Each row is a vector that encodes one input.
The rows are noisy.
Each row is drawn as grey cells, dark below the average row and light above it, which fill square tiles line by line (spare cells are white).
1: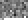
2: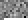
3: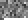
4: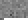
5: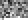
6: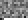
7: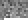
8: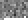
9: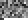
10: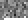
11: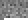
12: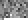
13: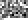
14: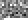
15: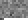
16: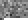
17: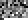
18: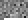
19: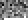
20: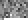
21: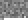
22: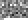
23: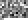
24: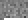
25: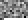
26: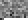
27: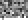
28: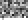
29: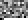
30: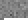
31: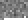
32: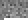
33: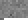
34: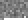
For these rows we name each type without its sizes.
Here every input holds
a point on a line.
